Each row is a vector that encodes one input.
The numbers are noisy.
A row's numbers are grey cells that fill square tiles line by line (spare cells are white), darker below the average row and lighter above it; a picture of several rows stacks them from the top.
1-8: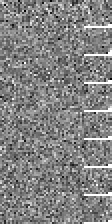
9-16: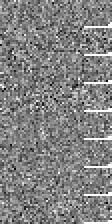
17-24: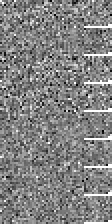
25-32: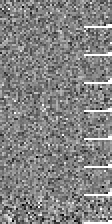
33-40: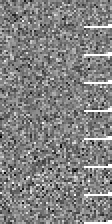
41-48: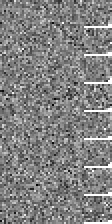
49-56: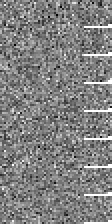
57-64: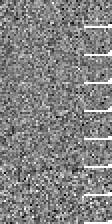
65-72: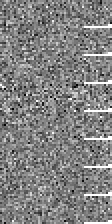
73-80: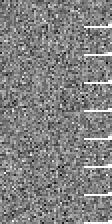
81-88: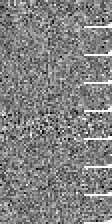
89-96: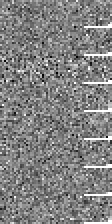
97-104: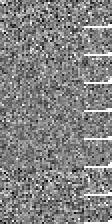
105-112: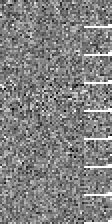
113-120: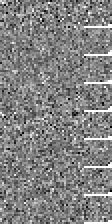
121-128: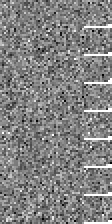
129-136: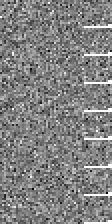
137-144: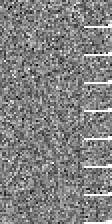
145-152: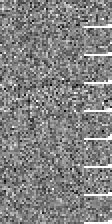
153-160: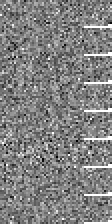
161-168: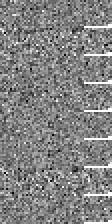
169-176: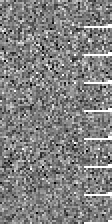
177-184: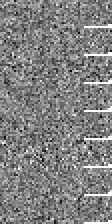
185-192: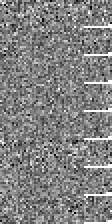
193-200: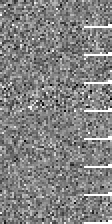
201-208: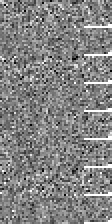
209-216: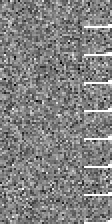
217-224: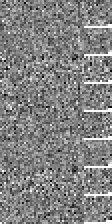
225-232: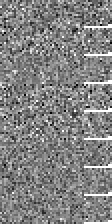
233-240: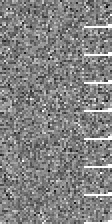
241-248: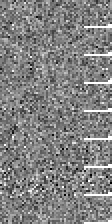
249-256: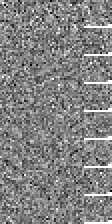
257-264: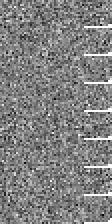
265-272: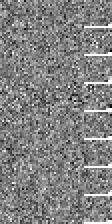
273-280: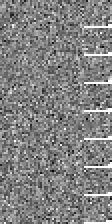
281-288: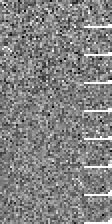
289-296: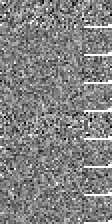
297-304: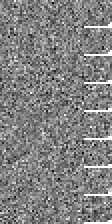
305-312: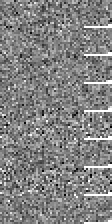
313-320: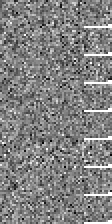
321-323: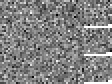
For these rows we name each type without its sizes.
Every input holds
a point on a circle, together with a list of items, each either a label, or a point on a line.
